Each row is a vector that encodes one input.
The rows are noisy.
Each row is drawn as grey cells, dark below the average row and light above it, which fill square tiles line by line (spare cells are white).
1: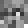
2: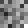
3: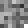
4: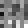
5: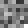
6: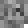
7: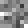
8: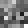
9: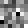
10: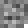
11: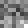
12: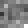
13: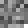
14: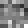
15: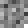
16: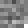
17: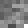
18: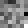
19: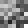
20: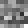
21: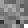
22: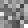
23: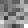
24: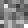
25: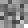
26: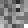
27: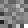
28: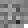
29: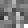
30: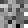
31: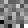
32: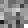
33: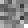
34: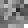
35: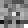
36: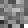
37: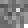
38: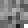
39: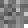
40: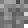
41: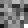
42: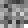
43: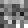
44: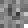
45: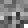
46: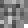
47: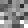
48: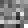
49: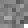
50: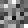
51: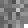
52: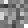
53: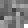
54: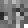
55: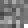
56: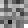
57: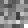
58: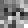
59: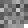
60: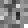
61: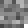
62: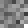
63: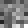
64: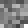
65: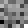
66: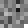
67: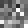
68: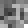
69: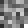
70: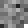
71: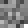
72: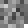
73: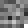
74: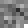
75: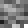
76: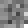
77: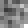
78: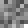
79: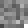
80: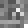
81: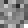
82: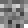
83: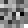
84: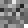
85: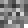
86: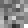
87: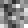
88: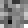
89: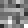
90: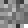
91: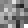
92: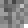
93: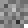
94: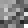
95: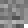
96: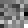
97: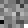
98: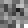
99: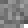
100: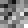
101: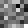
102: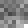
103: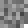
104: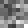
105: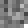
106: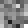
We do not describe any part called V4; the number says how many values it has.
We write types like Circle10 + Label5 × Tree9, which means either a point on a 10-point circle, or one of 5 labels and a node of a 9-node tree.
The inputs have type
(Bool × Bool × Bool + Line6) × V4.
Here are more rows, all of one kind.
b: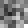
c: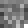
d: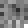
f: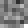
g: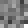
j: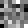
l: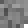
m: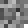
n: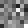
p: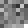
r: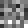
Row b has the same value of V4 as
g, j, n and p.
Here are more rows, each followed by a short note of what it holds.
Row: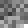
three true/false values and a value of V4
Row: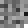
a point on a 6-point line and a value of V4
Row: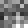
three true/false values and a value of V4
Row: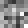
a point on a 6-point line and a value of V4
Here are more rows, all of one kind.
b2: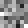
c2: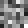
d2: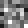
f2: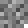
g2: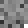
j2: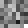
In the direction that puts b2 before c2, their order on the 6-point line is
b2, f2, j2, d2, c2, g2.
